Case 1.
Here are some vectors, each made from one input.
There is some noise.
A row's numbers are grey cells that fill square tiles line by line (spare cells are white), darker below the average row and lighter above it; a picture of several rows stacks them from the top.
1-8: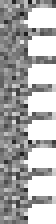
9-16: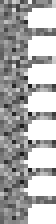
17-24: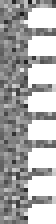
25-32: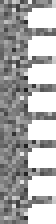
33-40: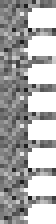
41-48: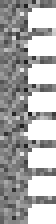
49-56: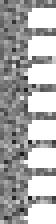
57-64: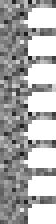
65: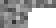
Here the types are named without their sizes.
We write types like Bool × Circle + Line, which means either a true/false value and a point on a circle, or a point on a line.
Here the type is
Line.
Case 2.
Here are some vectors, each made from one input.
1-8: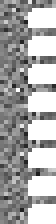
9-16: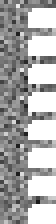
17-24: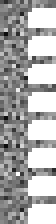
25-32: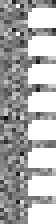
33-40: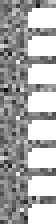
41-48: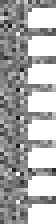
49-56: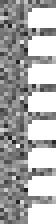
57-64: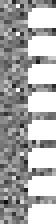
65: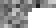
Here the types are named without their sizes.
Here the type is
Circle.
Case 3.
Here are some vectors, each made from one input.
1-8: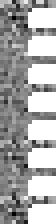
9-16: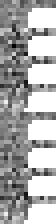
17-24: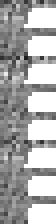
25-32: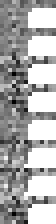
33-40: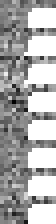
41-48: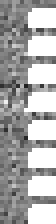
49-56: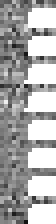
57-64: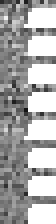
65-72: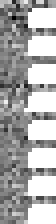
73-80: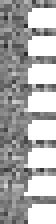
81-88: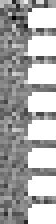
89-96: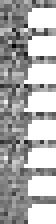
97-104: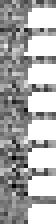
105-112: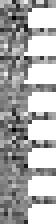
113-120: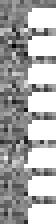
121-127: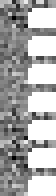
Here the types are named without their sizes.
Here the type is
Line.
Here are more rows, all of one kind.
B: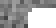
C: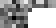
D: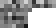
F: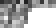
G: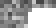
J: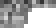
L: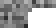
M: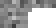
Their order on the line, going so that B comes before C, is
F, J, G, M, B, L, D, C.
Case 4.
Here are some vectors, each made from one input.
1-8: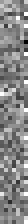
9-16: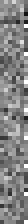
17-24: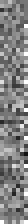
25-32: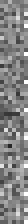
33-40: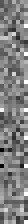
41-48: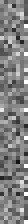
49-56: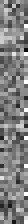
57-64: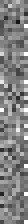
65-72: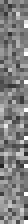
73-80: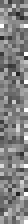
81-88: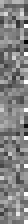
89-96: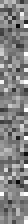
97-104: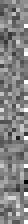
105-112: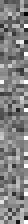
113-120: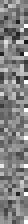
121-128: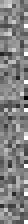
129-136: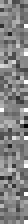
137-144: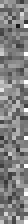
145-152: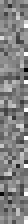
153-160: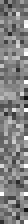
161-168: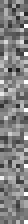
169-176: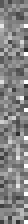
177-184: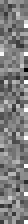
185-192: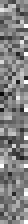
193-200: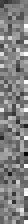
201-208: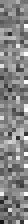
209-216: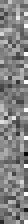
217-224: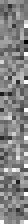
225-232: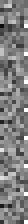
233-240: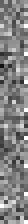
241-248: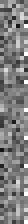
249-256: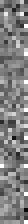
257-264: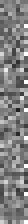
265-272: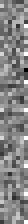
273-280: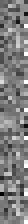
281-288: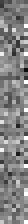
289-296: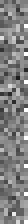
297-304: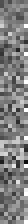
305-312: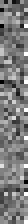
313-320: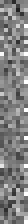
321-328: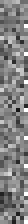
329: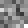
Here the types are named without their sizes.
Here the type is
Circle.
